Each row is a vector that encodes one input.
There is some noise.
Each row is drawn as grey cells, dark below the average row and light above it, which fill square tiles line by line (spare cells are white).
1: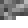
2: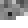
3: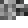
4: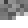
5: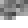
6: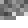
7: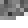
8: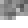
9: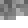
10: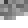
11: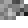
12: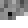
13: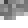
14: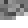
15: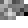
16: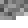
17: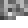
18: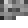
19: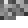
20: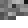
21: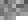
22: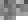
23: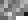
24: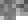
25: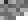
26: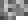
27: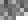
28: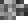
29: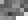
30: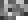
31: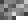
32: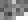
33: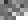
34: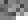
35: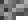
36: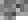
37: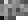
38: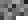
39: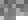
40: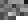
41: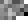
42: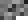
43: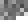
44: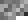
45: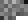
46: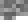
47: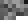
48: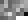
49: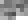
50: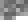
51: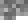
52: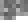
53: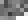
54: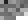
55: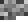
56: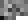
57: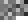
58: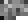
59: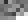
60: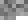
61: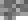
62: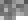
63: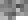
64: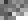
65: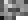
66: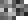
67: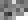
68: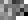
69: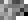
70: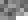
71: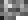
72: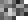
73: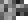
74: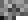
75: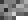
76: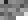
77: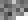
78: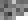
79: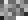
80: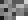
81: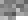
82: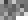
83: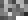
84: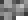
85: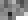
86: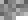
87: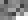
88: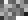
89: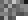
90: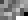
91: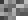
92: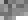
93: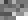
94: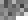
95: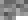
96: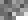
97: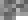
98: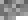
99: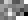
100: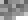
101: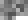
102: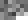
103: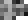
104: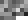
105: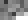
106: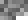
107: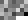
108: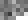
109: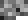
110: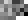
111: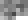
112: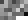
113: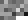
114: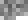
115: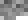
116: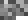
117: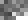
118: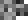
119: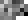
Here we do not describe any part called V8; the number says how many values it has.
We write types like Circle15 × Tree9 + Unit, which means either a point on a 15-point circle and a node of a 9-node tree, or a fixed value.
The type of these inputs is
Line5 × (Line6 + V8).
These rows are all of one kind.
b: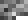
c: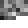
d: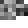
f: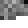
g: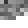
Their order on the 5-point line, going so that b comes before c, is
d, b, c, f, g.
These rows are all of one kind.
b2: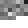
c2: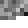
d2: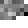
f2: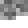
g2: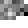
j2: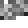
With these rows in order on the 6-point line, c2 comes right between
d2 and f2.
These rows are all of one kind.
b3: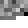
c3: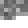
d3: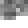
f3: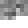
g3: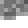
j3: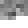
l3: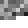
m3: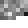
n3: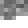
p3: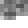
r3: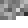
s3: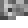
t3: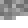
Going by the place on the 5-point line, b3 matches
l3, m3 and r3.
